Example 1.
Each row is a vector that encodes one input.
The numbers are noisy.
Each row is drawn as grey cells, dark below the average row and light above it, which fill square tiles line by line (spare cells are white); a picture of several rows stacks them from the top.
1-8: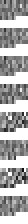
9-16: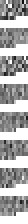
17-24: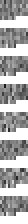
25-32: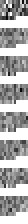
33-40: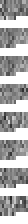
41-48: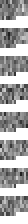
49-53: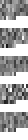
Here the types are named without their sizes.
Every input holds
a list of points on a line.
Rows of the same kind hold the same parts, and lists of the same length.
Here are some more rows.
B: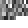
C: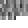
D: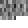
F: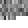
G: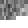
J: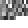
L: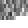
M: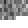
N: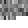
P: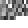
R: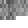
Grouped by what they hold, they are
B, J, P
C, D, G, L, R
F, M, N

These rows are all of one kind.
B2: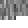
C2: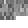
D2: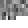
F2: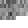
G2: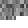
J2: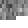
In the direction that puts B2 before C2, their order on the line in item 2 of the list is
B2, D2, J2, F2, G2, C2.
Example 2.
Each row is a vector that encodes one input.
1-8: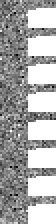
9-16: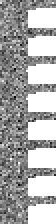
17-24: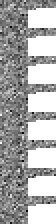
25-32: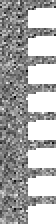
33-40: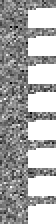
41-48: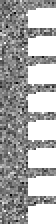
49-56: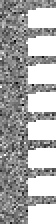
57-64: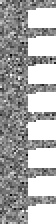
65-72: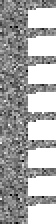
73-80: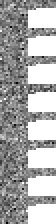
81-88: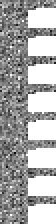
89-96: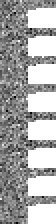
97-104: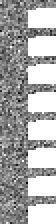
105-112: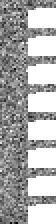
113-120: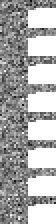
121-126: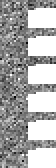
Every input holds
either a point on a 9-point circle, or four true/false values.
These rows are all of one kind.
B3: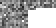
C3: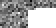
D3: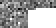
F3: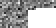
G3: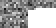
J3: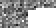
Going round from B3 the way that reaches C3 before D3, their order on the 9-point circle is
B3, G3, C3, D3, F3, J3.
